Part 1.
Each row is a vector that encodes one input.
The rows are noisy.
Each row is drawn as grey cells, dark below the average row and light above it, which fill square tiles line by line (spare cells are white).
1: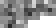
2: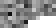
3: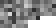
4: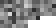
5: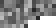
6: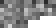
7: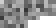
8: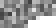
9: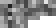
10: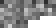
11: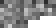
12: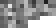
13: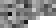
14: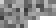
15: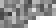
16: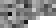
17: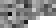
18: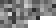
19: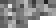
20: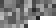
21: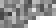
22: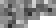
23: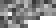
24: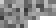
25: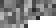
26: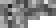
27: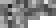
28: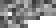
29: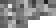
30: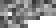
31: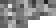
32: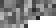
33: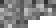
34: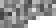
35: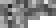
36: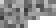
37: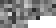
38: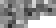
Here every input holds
a point on a 5-point circle and a true/false value.
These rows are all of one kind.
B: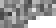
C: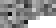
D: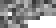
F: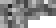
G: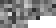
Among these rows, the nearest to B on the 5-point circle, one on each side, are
C and D.
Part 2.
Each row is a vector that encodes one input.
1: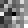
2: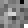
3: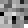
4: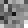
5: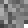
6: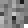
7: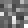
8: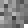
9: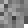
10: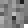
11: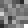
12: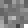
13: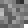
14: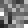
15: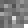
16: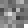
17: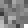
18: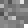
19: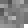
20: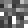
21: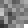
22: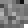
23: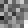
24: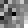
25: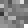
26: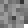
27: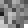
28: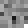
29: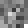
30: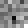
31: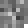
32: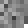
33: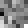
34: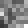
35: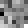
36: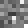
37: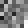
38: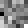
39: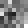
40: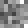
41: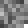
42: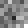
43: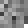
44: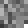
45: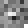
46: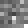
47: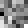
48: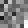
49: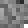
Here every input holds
a point on each of two 5-point lines and a true/false value.
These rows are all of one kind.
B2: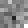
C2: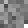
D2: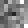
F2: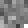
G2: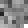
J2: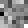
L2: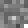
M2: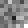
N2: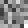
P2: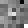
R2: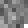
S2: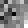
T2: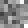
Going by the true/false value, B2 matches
C2, M2 and P2.
